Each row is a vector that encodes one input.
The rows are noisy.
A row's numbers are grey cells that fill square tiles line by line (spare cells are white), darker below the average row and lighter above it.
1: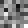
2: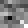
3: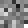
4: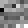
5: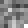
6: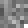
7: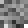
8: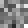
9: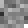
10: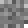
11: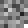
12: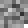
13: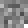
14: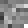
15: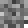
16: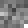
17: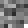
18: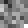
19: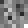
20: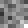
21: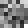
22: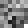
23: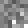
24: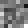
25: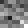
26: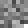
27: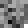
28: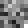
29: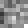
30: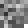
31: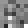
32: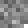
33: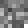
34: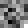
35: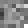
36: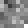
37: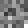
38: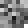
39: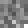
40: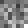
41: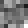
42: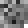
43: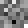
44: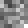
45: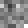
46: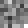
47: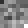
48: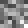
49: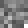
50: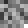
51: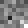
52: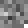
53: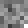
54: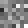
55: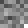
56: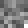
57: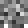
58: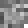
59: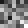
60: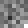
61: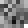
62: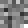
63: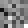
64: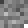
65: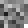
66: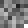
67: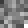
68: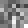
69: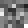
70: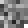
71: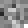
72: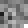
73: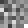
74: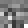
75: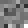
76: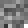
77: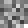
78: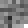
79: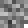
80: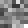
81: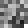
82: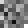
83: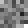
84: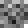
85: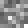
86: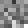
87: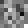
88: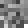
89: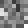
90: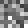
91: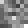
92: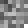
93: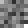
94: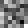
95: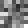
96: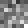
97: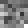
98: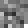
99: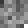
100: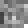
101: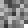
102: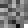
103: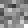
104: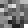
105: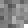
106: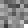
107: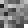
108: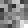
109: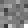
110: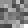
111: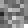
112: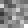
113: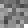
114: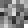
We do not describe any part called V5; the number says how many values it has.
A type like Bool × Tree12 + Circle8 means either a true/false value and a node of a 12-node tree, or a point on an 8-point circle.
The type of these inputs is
Bool × Line3 × Line3 + Line4 × List2(V5).
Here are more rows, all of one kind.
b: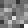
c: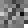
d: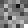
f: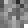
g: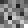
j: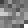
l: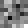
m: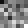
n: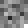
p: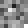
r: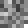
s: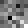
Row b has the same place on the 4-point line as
j, r and s.
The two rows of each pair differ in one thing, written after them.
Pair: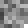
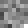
the value of V5 in item 2 of the list
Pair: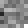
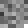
the place on the 4-point line
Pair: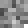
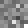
the place on the 4-point line
